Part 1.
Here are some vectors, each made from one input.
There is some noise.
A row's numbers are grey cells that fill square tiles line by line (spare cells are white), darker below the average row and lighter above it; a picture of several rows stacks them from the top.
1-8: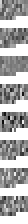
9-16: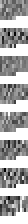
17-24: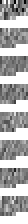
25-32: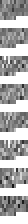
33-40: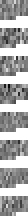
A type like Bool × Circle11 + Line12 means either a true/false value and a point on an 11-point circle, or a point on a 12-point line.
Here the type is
Line5 × Line6.
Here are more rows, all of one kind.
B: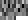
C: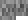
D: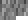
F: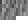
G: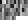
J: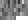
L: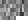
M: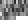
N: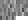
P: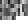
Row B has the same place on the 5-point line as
C, M, N and P.
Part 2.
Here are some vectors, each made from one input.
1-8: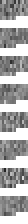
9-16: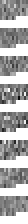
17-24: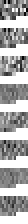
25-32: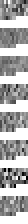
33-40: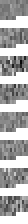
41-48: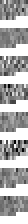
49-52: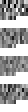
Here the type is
Line3 × Line6 + Unit.
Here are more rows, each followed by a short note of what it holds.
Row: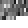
a fixed value
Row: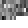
a fixed value
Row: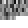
a point on a 3-point line and a point on a 6-point line
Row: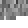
a point on a 3-point line and a point on a 6-point line
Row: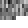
a point on a 3-point line and a point on a 6-point line
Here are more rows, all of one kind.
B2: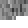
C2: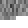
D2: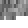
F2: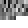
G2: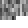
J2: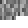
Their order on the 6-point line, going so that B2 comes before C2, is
J2, F2, G2, B2, D2, C2.
